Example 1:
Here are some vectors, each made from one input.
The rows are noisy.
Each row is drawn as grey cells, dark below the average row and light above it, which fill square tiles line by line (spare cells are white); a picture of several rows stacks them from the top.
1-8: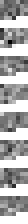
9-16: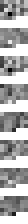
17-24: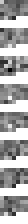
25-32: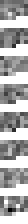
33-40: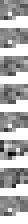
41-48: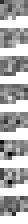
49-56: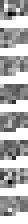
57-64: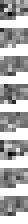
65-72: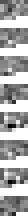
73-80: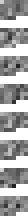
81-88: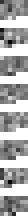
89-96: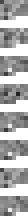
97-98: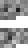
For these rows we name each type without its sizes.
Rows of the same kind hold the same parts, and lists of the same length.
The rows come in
2 kinds.
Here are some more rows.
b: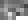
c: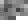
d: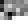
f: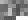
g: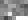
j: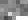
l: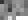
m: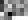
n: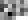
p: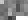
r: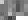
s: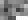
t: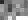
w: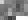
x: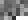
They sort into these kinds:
b, c, f, g, j, l, p, r, s, t, w, x
d, m, n

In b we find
four true/false values.
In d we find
a point on a line.
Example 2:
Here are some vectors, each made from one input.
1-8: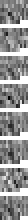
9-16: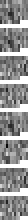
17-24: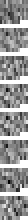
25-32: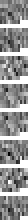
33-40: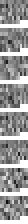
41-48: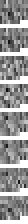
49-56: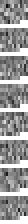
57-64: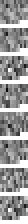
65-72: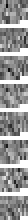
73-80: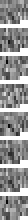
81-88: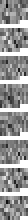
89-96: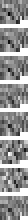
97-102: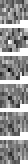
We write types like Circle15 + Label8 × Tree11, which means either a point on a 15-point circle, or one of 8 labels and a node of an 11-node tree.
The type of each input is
Line9 + Line10.
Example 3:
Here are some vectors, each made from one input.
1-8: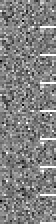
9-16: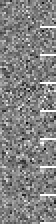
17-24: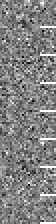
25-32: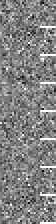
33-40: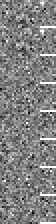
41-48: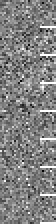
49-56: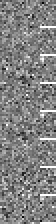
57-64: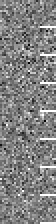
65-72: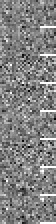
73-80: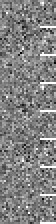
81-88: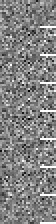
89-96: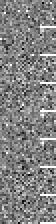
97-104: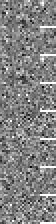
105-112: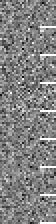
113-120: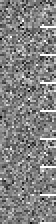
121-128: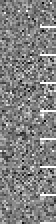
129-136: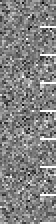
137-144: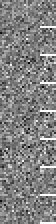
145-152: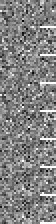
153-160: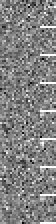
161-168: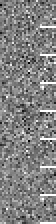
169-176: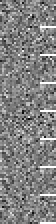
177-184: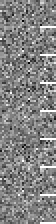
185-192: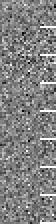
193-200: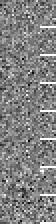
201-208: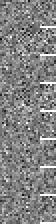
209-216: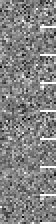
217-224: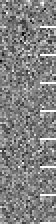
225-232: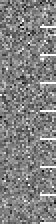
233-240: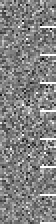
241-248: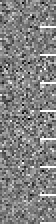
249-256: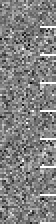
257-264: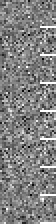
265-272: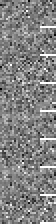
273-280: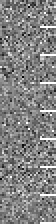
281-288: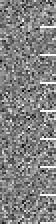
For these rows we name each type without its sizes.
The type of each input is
Label + Tree.
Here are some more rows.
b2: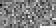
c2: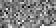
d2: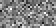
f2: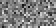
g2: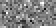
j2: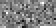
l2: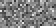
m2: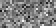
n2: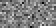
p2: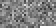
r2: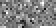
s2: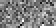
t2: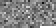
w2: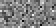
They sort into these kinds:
b2, g2, j2, l2, n2, p2, r2, t2, w2
c2, d2, f2, m2, s2

